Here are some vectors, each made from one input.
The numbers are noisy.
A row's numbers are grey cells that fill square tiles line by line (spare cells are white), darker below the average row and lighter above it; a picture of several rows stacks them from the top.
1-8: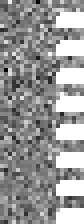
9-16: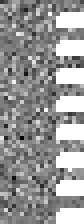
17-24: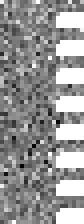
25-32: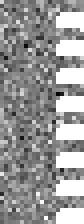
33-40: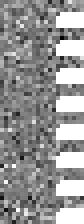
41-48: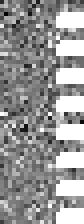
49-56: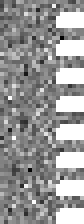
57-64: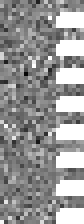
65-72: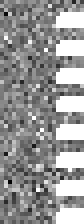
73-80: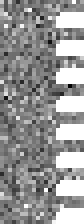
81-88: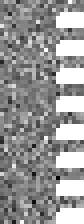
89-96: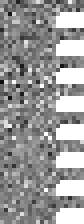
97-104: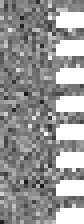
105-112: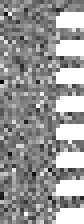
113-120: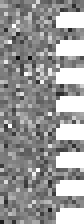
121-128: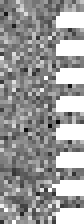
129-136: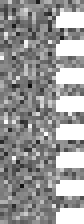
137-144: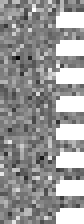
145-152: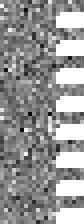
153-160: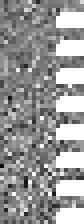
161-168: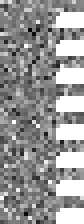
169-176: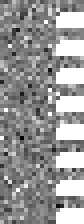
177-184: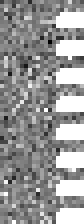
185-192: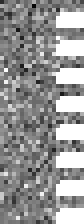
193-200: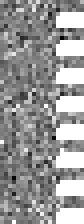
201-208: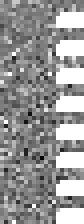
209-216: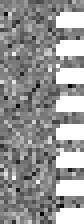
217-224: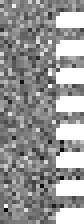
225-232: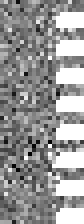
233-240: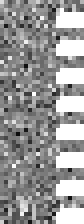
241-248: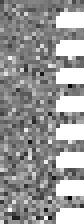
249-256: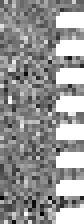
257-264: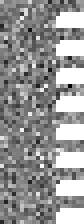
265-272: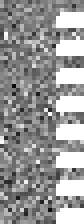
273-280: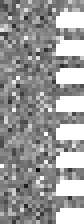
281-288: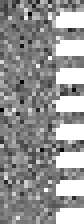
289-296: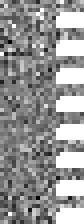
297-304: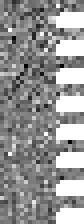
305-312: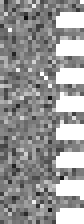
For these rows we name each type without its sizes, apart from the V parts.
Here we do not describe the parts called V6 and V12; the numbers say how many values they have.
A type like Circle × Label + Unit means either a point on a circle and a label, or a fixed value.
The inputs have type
Bool × Circle × Tree × V6 × V12.
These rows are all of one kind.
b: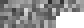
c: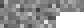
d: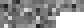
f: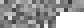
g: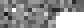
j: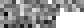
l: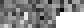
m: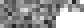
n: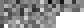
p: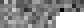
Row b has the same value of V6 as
d, l and p.
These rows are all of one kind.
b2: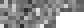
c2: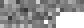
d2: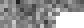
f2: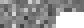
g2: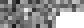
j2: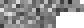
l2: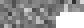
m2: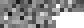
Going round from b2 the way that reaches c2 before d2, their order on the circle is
b2, c2, m2, l2, j2, f2, g2, d2.
